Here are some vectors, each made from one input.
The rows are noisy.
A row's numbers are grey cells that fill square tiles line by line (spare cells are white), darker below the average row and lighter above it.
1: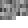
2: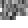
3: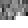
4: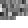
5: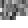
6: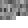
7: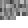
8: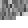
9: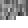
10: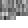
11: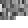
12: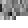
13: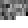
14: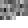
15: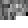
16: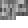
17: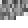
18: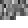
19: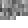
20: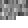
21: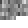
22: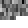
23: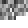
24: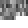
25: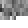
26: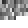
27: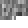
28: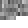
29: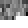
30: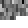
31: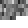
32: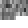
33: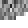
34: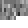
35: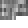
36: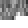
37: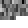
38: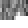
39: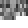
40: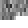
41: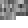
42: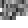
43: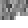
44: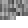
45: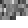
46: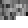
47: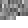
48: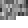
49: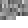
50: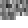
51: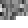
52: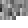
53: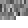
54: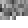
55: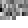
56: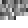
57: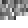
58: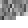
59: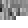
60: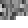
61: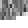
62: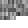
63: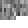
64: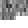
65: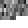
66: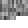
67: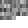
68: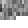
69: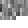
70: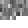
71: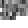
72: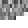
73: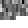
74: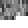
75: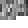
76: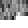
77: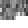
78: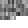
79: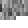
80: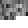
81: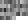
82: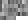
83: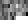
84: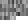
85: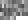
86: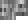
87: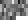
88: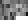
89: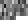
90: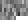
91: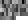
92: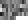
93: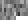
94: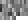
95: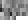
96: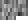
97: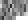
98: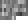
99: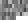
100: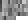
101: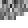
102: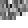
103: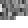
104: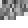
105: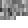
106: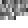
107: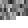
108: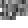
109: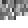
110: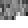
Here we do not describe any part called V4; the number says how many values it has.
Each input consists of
either a point on a 7-point line, or a point on a 9-point line, or a value of V4.
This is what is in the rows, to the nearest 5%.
About 35% of them hold a point on a 7-point line. About 45% of them hold a point on a 9-point line. The rest hold a value of V4.
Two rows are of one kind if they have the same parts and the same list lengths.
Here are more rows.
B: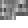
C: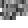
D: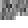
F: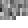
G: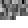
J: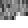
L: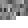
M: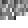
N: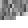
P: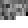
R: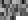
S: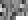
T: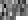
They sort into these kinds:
B, F, L
C, G, R, S, T
D, J, M, N, P

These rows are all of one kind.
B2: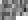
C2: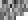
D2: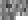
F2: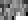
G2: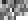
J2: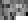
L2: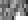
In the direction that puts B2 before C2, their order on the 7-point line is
J2, F2, L2, D2, B2, C2, G2.
